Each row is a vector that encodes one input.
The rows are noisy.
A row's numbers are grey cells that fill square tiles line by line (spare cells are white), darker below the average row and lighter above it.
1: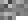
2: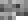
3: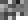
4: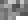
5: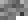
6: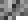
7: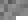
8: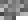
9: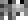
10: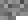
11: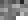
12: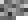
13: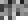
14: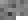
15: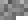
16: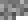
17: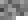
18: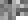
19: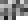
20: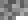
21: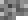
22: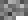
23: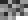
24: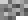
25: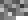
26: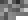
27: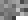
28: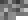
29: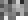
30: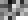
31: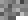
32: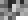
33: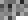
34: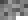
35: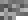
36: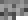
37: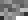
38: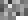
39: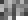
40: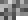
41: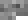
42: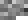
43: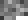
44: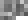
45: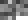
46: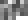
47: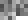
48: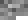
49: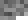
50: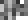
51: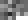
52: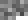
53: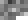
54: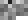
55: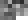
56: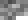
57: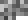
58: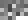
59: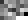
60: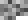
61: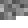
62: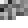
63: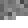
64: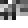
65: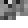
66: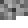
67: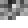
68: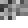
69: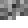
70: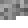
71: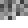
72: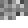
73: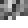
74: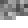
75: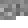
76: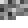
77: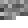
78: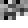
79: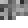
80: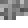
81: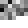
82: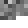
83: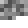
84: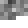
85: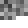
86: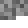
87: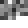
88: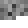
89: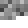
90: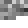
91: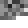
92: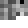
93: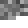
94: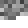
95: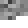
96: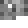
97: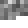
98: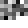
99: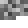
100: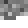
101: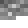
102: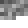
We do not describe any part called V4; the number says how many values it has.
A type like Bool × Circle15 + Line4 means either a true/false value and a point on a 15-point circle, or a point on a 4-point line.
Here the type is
Bool × (Circle5 + List2(V4)).
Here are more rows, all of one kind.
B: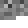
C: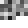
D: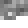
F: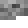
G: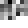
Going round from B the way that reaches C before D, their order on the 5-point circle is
B, G, C, D, F.
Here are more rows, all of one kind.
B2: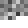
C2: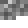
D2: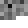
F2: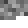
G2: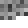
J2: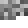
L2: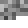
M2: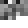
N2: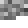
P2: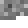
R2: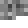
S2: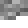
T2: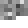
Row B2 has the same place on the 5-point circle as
C2, G2, R2 and T2.
